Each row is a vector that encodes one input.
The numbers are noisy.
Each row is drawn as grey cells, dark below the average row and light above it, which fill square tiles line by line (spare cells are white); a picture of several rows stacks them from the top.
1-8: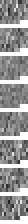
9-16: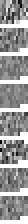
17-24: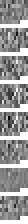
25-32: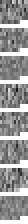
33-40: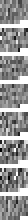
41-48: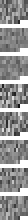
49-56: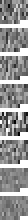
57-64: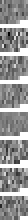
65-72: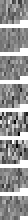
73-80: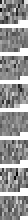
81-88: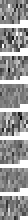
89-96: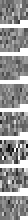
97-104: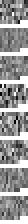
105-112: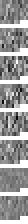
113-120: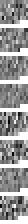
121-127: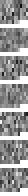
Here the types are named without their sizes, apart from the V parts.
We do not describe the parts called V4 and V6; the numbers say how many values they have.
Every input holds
a true/false value, together with either a point on a line and a value of V4, or a value of V6.
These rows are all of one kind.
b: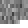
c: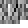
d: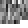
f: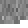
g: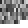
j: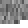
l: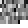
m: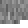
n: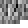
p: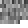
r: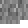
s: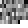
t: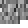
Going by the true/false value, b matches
d, r and s.
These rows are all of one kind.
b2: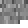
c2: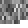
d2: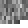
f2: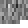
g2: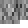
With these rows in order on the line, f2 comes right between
c2 and d2.
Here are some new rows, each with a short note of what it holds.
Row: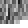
a true/false value and a value of V6
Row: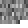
a true/false value and a value of V6
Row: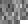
a true/false value and a value of V6
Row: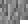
a point on a line, a true/false value and a value of V4
